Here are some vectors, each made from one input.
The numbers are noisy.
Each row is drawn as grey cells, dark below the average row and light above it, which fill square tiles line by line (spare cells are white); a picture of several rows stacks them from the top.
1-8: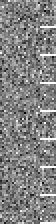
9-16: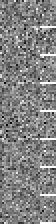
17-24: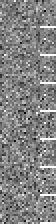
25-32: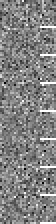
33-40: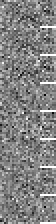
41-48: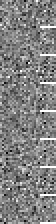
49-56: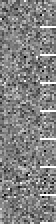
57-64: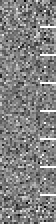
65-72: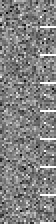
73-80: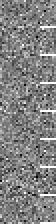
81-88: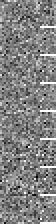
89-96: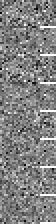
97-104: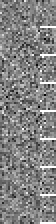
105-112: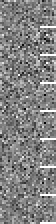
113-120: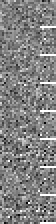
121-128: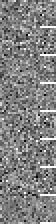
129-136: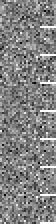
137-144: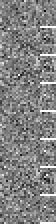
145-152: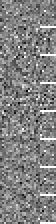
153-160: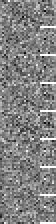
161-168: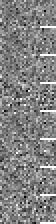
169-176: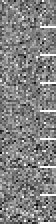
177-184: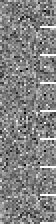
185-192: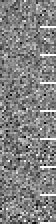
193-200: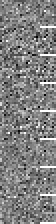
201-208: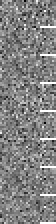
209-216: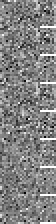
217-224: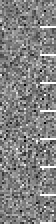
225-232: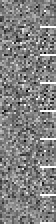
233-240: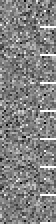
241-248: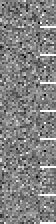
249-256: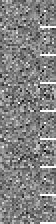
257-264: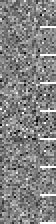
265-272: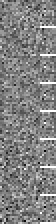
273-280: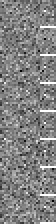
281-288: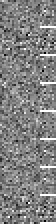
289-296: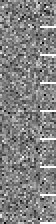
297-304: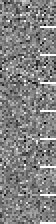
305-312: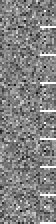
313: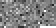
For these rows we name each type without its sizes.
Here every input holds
a true/false value, together with either a fixed value, or a node of a tree.
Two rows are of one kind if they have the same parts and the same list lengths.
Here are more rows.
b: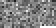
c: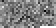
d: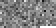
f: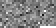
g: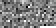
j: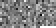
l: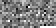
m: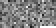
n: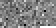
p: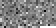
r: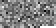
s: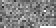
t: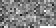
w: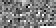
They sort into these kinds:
b, c, d, f, j, m, n, p, r, s, t
g, l, w

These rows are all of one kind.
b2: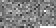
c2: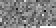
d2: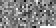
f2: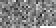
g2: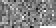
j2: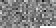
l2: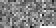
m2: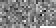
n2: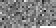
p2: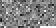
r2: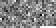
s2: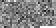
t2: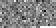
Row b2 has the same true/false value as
d2, g2, l2 and p2.
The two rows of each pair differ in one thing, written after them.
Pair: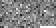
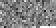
the true/false value
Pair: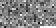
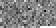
the node of the tree
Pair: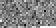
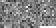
the true/false value
